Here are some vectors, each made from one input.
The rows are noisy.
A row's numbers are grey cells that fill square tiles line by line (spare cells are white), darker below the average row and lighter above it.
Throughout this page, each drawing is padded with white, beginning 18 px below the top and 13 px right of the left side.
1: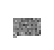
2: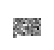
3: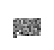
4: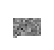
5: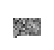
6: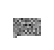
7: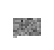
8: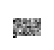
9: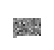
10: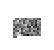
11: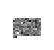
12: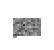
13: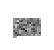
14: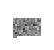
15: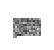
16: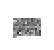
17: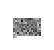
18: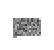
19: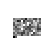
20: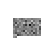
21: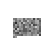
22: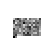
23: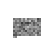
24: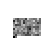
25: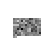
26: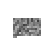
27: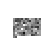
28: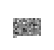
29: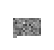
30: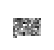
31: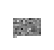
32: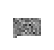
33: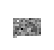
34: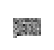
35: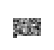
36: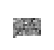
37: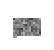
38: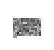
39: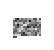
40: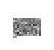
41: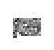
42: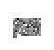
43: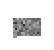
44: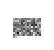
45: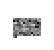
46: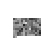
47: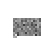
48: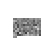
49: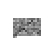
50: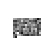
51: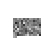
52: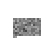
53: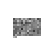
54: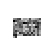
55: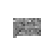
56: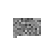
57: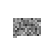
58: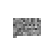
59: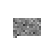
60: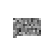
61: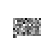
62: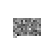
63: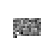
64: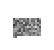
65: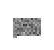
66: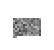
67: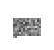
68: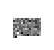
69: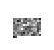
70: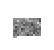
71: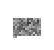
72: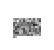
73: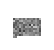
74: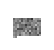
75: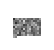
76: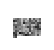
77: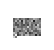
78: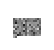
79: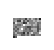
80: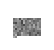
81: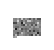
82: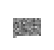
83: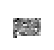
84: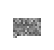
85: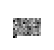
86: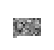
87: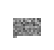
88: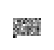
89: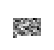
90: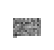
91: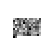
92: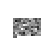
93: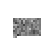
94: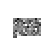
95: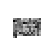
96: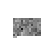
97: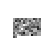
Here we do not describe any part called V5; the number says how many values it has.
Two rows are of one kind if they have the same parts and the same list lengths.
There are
3 kinds of row.
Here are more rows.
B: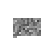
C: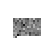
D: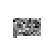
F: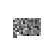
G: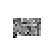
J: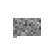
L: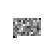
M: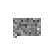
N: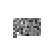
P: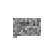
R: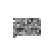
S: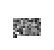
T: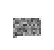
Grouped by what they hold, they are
B, P, R, T
C, J, M
D, F, G, L, N, S

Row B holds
a point on each of two 4-point lines.
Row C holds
a point on a 4-point line and a value of V5.
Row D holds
a point on a 6-point circle.
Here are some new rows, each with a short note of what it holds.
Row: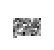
a point on a 6-point circle
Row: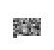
a point on a 6-point circle
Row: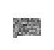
a point on each of two 4-point lines
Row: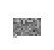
a point on a 4-point line and a value of V5
